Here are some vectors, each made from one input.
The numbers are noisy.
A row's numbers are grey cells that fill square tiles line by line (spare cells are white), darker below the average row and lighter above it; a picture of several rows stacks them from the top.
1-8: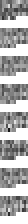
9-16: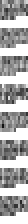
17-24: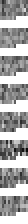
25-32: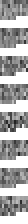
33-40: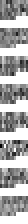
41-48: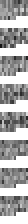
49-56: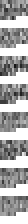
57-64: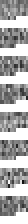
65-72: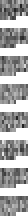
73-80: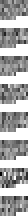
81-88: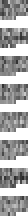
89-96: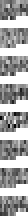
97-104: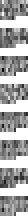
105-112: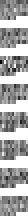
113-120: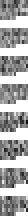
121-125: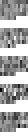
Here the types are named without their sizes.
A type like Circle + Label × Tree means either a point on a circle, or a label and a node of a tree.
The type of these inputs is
Bool × Bool × Bool + Label × Label + Unit.
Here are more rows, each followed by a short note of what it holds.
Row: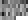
three true/false values
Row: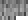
three true/false values
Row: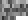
two labels
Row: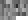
three true/false values
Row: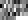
a fixed value
